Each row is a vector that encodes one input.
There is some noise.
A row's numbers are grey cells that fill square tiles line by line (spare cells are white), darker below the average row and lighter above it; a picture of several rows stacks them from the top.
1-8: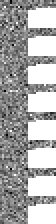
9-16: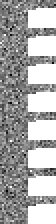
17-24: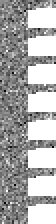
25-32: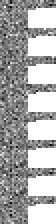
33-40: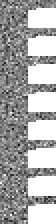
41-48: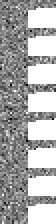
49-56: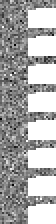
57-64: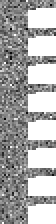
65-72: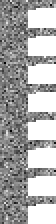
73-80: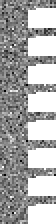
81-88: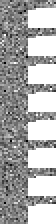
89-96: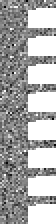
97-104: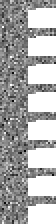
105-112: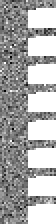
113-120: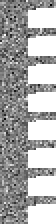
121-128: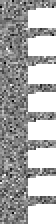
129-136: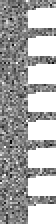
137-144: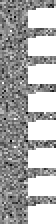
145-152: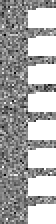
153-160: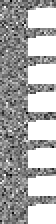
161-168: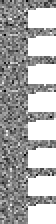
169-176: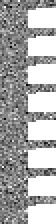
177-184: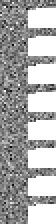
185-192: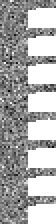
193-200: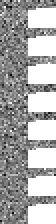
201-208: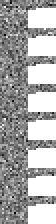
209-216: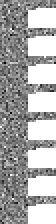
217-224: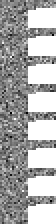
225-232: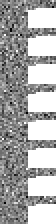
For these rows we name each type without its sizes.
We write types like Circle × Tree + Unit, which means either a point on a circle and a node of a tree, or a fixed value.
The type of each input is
(Bool × Circle + Label) × List(Line).
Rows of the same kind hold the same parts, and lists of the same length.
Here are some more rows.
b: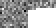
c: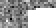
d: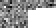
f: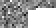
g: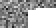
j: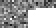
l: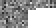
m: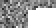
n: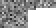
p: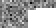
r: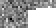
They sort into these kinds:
b, c
d
f, g
j
l
m
n
p, r

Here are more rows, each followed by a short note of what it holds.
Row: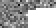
a point on a circle and a true/false value, together with a list of three items
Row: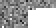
a label, together with a list of three items
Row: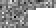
a point on a circle and a true/false value, together with a list of one item
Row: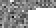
a label, together with a list of two items
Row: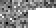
a label, together with the empty list
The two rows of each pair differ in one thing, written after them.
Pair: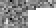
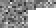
the true/false value
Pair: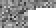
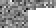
the place on the circle
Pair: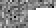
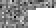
the true/false value
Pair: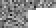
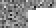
the true/false value
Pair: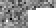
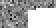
the place on the circle
